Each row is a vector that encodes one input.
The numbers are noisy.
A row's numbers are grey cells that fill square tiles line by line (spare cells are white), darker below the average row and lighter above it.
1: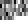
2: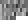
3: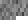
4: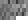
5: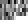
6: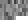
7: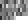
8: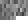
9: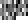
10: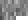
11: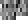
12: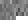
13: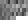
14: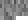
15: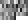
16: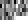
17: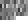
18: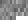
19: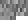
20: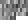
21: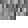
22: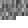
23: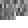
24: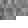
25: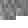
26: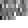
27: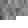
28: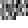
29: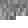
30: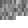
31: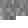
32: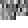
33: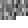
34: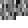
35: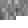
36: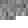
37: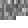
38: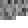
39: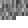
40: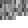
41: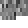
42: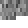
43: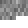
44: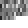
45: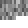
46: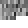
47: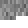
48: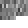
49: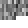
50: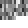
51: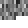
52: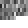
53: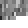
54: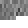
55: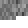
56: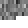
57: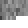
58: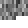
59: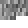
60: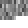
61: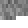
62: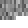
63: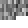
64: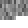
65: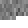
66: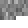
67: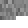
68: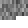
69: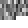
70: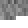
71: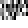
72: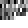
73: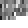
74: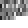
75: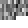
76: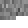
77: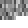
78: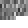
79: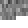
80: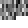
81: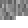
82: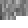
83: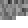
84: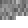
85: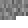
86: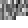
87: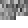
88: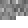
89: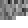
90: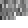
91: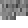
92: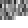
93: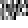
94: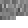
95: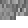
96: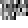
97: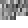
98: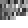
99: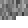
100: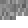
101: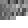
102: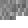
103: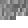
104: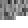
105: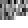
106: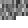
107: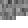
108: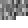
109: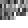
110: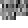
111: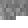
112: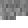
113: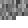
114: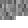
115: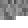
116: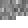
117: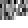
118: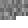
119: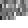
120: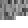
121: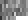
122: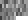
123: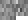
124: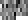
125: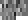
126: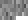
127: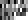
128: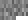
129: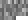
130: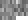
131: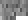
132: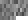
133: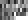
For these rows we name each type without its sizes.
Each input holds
a point on a line and a true/false value.
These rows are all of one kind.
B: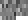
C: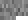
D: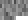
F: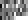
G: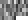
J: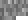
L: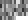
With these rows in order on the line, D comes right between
B and C.
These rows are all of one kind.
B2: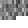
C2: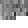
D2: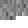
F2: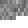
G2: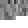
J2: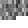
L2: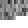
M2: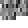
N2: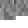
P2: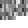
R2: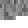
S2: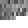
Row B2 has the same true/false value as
J2 and S2.
